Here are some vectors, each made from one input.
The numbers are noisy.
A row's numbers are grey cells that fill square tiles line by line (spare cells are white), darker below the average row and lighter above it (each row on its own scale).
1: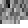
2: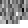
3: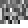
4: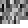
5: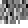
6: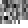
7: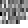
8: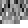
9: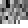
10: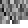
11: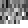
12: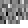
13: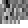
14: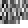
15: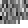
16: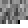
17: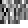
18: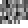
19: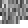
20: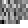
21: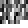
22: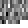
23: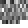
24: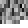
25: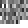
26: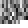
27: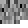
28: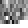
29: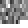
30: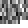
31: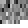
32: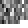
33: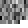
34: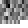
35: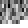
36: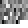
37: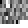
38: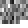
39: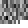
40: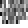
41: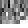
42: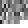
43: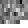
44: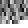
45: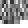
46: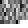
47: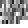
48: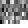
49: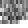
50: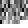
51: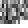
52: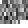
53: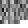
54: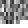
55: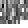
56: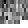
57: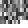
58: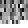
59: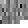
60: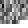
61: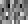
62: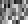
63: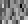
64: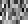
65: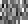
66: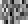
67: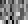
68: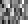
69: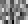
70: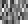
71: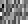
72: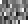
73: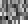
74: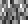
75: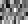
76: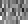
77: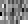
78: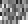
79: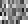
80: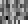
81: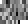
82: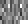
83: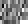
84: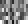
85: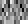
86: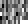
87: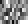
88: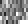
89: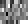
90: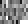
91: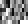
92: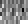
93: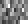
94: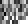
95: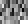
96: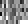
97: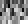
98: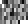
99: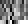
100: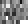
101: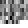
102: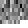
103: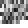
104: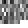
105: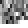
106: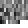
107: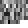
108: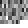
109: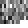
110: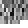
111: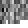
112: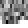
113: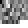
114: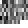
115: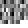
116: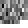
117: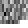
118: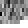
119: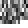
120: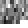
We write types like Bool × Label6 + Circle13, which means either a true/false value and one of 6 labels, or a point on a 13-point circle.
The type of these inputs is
(Label12 + Line6) × Line6.
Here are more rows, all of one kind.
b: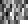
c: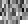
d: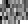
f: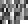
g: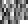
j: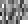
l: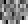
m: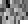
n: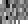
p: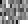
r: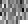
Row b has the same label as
d, f and g.
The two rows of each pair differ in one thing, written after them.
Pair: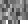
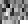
the place on the 6-point line
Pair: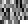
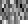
the label
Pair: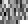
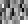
the place on the 6-point line
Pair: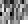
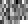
the place on the 6-point line
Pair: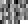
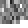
the label
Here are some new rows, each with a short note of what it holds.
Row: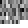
one of 12 labels and a point on a 6-point line
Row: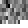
one of 12 labels and a point on a 6-point line
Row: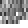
a point on each of two 6-point lines
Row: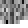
a point on each of two 6-point lines
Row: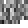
one of 12 labels and a point on a 6-point line
